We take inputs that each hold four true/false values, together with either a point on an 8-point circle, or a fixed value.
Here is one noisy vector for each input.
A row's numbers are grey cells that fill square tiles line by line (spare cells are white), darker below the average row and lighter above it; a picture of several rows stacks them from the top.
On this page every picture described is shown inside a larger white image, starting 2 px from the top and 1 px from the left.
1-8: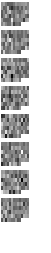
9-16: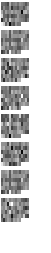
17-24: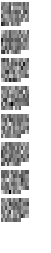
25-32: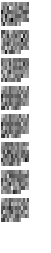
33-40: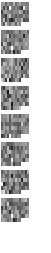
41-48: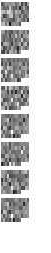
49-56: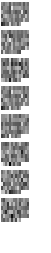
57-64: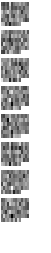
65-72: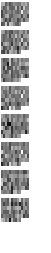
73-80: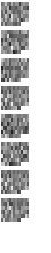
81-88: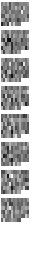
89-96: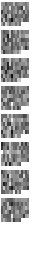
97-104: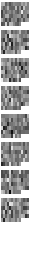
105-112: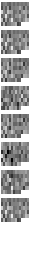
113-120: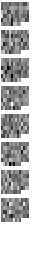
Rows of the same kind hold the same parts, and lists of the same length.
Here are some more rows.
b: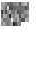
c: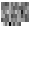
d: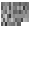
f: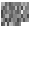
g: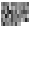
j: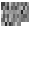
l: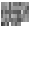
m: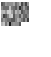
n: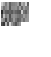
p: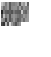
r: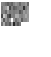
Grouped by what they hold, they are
b, d, f, l, n, p, r
c, g, j, m

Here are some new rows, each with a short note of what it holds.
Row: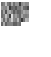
four true/false values
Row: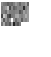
four true/false values
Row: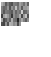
four true/false values
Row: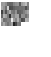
four true/false values
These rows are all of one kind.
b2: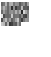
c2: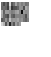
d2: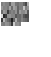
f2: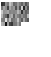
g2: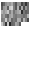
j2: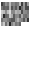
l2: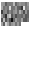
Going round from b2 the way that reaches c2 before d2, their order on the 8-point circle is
b2, c2, f2, j2, g2, l2, d2.
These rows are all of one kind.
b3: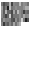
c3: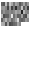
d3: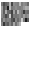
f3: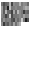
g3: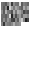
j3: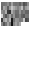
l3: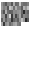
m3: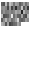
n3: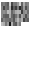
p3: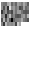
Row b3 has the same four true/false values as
d3, f3, g3 and l3.
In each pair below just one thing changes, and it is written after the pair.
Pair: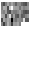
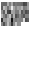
the place on the 8-point circle
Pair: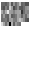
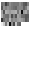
the place on the 8-point circle
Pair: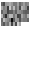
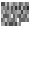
one of the four true/false values
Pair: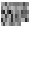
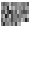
the place on the 8-point circle
